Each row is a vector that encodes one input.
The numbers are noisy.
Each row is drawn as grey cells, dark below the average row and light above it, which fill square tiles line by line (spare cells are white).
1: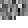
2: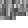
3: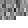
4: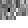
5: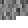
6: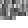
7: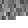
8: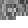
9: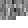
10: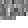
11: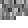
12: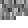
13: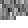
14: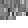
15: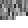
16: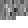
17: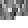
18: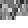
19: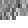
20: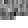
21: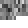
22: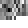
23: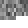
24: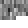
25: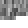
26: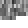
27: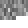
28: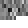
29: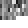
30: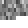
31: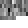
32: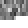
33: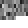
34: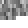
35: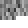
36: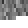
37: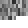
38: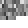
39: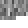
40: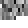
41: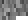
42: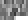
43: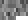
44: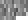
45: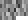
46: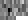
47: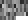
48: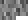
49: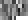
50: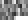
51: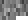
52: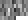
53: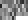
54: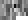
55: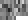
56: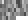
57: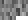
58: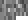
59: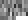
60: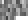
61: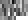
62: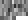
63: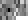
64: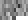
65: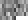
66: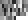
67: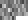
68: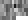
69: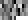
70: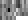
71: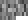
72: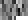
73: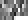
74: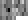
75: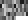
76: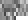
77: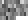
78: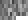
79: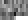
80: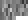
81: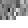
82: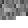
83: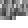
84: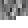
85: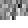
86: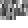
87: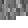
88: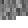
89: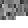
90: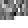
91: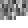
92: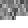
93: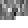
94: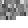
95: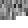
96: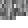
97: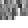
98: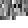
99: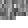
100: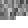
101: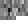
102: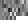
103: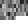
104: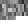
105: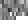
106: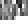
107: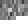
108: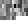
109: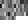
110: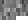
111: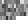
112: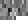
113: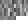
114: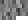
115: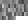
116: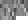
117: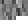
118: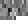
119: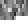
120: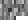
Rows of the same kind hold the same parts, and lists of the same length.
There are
2 kinds of row.
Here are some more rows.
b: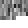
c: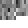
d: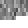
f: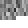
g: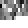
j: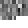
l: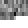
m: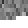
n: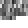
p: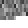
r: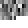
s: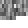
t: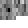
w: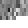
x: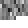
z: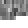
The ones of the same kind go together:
b, c, f, t, w, x
d, g, j, l, m, n, p, r, s, z

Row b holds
a point on each of two 11-point lines.
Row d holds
a point on an 11-point line and a node of an 11-node tree.
